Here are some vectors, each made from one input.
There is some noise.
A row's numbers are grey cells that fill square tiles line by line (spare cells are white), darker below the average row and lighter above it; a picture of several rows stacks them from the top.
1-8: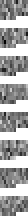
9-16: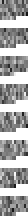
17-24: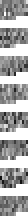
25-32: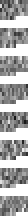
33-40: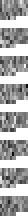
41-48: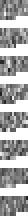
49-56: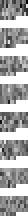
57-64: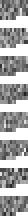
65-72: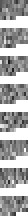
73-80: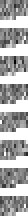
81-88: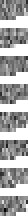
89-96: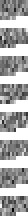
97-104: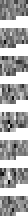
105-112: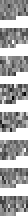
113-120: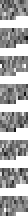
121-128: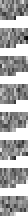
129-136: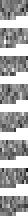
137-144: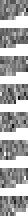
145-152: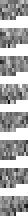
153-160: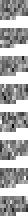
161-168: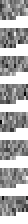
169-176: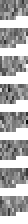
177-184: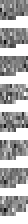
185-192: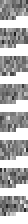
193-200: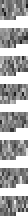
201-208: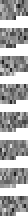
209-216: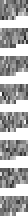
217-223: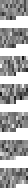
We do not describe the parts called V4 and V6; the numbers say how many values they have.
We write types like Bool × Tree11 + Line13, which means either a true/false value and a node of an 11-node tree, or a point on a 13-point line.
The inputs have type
Bool × (Line8 + V4) × V6 + Tree8.
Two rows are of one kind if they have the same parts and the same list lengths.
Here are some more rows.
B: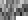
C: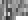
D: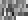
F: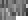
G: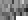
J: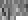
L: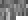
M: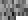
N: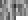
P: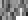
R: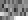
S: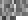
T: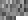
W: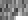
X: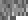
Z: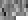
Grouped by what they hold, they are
B, G, J, N, T, Z
C, D, P, R, W
F, L, M, S, X

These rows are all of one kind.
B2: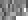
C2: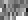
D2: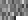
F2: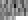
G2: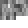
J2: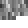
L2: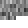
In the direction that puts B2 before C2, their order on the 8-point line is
L2, D2, J2, G2, F2, B2, C2.
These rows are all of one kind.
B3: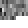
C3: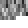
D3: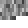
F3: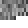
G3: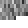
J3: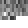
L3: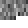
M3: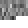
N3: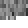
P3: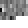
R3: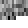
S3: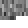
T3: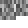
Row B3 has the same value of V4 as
M3, P3, R3 and S3.
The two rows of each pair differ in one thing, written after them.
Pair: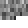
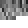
the place on the 8-point line
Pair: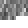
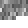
the value of V6
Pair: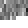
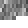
the true/false value
